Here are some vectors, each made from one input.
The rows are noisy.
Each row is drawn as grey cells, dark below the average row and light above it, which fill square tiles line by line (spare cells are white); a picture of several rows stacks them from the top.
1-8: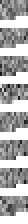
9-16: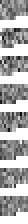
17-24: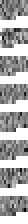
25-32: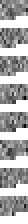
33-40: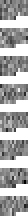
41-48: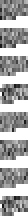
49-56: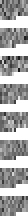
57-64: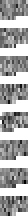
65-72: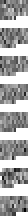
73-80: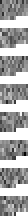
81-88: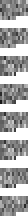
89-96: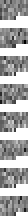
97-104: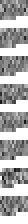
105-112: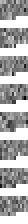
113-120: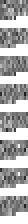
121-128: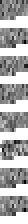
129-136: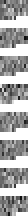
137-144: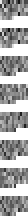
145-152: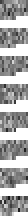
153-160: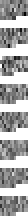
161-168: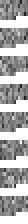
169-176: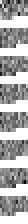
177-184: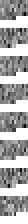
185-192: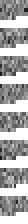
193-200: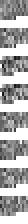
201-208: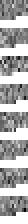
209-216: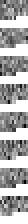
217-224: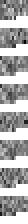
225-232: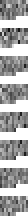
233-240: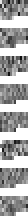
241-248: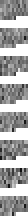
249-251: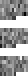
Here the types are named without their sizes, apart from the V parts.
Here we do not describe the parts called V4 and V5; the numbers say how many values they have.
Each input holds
either a label and a value of V5, or three true/false values, or a value of V4.
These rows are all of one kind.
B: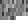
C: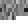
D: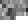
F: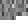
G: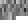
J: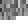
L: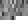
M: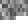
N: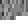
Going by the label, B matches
C and D.
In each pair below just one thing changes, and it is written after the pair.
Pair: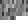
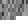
the label
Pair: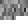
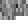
the value of V5
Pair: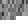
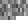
the value of V5
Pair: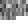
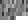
the value of V5
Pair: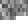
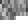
the label
